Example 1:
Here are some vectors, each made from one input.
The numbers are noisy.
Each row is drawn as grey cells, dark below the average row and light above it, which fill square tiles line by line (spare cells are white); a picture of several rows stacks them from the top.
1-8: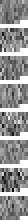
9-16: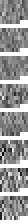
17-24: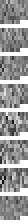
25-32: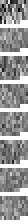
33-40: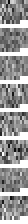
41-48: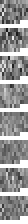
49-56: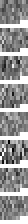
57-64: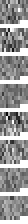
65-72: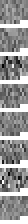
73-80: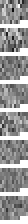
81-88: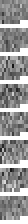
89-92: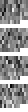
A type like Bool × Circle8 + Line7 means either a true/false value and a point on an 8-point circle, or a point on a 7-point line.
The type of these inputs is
Circle16.
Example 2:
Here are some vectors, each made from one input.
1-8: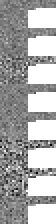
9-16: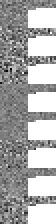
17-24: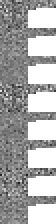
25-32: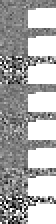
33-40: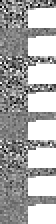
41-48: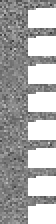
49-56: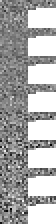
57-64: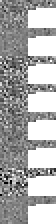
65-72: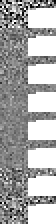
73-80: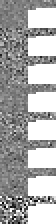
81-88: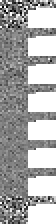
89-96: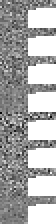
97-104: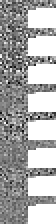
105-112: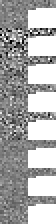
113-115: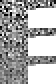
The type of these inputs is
Circle11 + Unit.
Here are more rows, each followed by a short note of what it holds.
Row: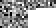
a fixed value
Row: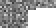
a point on an 11-point circle
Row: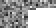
a fixed value
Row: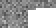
a point on an 11-point circle
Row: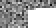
a point on an 11-point circle
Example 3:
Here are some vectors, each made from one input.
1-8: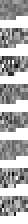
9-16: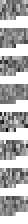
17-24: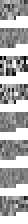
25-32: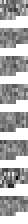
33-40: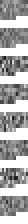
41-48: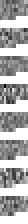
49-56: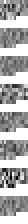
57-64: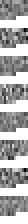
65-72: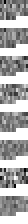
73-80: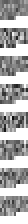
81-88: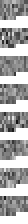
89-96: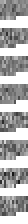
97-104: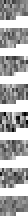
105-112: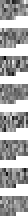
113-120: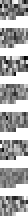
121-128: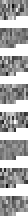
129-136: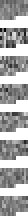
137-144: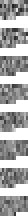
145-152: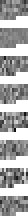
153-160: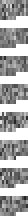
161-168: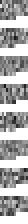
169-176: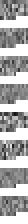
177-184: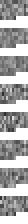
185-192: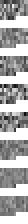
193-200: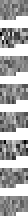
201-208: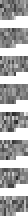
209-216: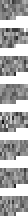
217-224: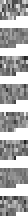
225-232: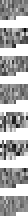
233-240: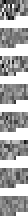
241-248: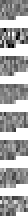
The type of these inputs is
Tree14.
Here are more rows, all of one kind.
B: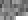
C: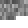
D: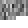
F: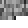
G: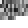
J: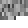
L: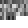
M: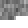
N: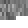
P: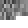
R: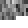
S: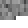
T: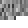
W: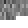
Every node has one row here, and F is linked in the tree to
T.
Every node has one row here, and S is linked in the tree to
G, J and T.
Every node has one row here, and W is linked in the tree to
C and P.
